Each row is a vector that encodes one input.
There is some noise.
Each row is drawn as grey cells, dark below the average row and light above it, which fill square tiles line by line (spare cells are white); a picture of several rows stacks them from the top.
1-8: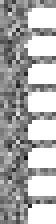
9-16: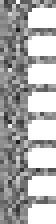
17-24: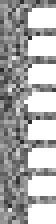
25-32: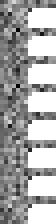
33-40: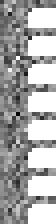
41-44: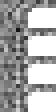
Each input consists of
three true/false values.
